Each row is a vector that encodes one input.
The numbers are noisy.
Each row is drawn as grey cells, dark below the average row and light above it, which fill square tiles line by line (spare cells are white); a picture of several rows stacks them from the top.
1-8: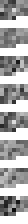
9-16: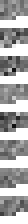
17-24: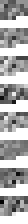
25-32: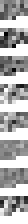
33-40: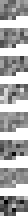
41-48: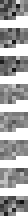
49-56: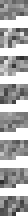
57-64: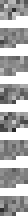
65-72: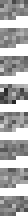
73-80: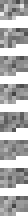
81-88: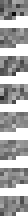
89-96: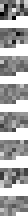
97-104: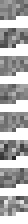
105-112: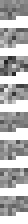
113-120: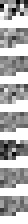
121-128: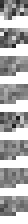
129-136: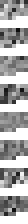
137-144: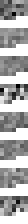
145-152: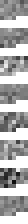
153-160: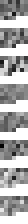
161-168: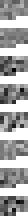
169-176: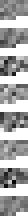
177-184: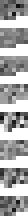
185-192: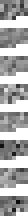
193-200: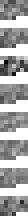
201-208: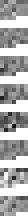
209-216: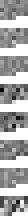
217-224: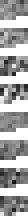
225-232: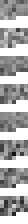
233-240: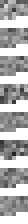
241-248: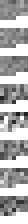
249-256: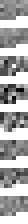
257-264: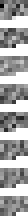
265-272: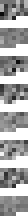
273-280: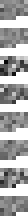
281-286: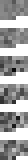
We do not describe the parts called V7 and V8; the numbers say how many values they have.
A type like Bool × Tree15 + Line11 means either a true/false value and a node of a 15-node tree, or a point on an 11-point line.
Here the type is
(Bool × V8 + Unit) × Tree13 + V7.
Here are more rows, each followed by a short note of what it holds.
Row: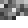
a node of a 13-node tree, a true/false value and a value of V8
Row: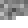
a node of a 13-node tree, a true/false value and a value of V8
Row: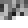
a value of V7
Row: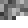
a node of a 13-node tree, a true/false value and a value of V8
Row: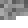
a node of a 13-node tree, a true/false value and a value of V8
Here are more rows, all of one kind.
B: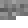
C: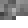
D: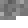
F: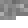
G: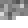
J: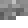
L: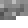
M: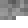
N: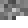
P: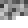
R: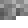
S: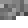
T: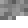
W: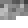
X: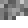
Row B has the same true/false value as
J, L, R and S.
